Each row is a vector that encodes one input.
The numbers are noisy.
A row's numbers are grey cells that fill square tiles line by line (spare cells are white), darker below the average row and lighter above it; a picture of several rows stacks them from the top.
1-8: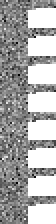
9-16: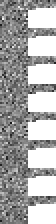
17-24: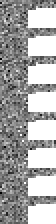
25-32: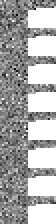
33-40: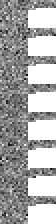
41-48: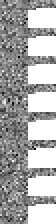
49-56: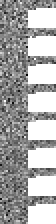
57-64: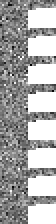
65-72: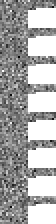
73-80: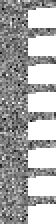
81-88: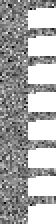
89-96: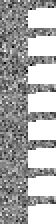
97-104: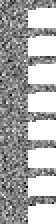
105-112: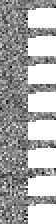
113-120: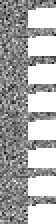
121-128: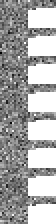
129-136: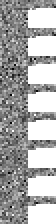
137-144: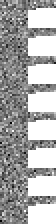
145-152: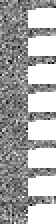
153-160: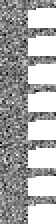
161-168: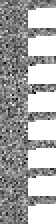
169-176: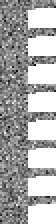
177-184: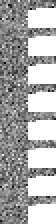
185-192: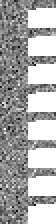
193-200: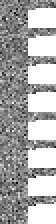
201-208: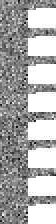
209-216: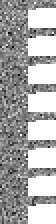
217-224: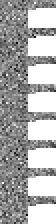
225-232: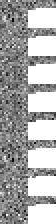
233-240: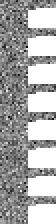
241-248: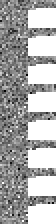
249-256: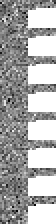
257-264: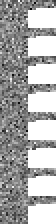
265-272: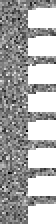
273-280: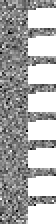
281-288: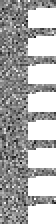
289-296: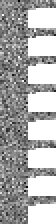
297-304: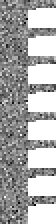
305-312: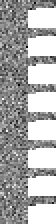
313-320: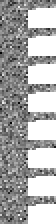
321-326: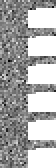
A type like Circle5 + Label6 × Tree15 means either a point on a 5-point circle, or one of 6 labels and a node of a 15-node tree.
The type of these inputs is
Circle16 + Label8 × (Label8 + Line11).
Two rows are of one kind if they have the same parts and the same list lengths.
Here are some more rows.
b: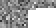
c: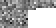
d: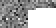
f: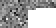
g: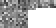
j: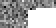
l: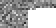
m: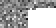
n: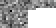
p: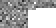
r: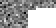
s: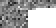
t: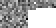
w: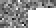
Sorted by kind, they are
b, c, d, f, g, l, m, n, p, t
j, r
s, w

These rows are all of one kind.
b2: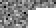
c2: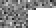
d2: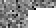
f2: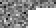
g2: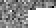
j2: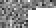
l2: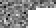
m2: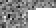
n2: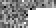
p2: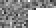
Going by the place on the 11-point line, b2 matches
c2 and n2.
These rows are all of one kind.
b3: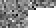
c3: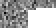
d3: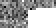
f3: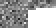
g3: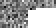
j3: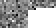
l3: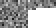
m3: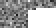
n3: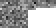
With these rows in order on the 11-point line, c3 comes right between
f3 and m3.
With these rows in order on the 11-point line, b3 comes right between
f3 and j3.
